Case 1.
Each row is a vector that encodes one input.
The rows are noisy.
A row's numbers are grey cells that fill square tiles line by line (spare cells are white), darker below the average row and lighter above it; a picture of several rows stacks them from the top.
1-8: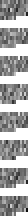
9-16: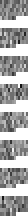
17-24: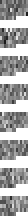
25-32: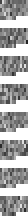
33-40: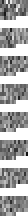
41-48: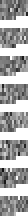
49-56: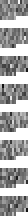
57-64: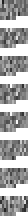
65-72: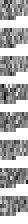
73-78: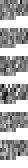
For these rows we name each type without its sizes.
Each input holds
a label.
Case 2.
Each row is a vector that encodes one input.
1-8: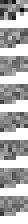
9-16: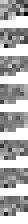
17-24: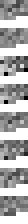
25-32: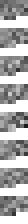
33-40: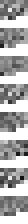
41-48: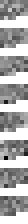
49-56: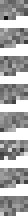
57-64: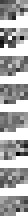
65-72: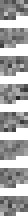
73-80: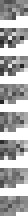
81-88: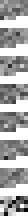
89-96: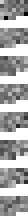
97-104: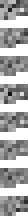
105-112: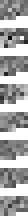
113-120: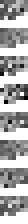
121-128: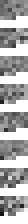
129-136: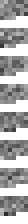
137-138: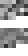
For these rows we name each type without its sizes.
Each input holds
a point on a line.
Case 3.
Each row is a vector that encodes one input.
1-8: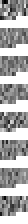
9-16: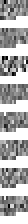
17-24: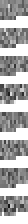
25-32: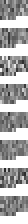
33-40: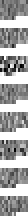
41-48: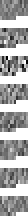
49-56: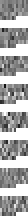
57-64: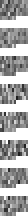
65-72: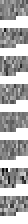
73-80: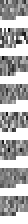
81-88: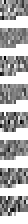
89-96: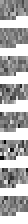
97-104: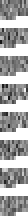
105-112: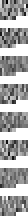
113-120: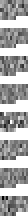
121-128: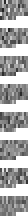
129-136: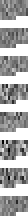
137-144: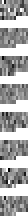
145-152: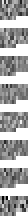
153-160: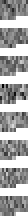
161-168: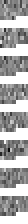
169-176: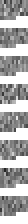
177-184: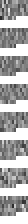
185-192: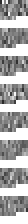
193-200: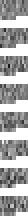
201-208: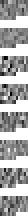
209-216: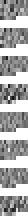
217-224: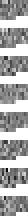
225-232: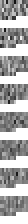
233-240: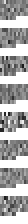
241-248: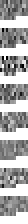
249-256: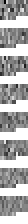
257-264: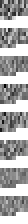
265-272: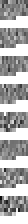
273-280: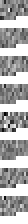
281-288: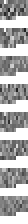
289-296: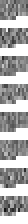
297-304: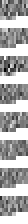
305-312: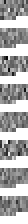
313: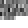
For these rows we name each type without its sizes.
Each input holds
a point on a circle.
